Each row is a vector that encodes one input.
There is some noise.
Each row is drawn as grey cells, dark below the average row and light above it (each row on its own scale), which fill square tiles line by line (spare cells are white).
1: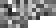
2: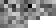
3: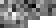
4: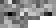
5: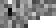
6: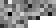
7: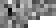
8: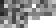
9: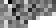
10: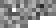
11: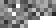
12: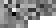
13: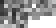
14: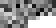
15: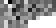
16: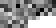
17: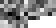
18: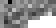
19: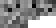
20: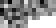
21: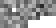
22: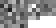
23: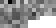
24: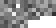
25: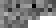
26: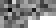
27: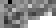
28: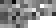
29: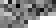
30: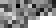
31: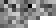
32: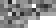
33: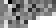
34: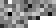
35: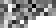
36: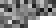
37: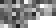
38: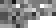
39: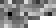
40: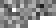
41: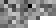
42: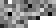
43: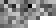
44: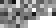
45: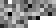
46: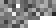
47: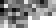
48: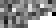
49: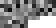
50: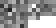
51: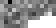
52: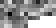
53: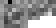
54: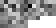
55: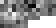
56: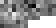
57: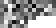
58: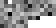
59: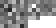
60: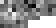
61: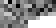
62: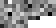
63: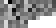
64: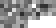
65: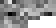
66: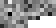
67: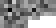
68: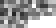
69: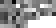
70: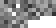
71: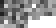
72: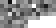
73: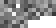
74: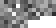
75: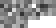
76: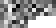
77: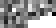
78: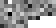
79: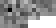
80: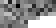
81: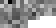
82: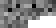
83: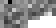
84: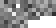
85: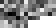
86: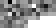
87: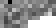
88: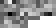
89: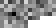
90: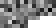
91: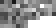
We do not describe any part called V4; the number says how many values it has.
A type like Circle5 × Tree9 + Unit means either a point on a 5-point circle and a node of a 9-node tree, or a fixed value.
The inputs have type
(Bool × Circle5 + Unit) × V4.
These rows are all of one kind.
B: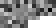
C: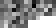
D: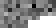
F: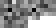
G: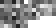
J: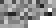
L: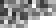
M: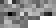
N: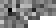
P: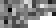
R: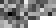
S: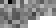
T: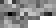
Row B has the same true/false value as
D, F, N and P.
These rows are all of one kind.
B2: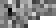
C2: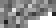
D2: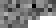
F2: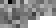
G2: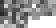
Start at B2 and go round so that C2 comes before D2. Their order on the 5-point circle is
B2, G2, C2, F2, D2.
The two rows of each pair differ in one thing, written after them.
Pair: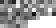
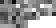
the place on the 5-point circle
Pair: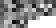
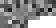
the true/false value
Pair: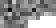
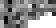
the value of V4
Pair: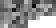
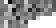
the place on the 5-point circle
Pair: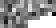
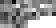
the true/false value
